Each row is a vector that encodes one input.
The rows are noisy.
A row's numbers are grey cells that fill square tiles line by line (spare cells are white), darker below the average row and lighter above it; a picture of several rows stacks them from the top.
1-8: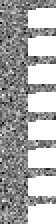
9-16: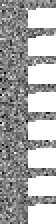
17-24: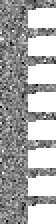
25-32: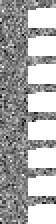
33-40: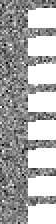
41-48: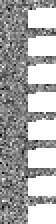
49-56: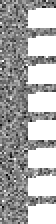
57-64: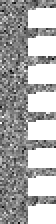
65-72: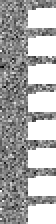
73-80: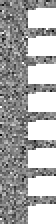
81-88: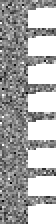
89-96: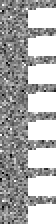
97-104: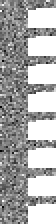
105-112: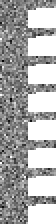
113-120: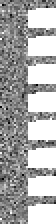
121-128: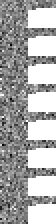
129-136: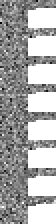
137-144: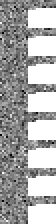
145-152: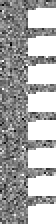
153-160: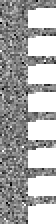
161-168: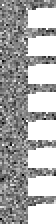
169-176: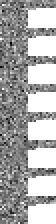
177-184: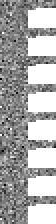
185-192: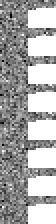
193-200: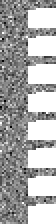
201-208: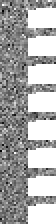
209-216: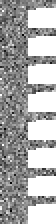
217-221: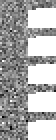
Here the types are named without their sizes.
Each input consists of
a node of a tree and four true/false values.
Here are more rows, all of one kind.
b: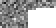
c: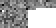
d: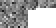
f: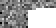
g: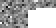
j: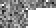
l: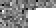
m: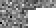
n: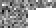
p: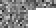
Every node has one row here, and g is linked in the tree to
d and n.
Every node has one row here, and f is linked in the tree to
c.
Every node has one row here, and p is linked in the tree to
j and m.
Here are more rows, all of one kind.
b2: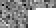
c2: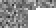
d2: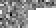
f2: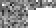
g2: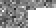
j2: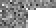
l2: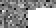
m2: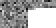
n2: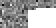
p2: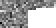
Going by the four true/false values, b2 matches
m2 and n2.
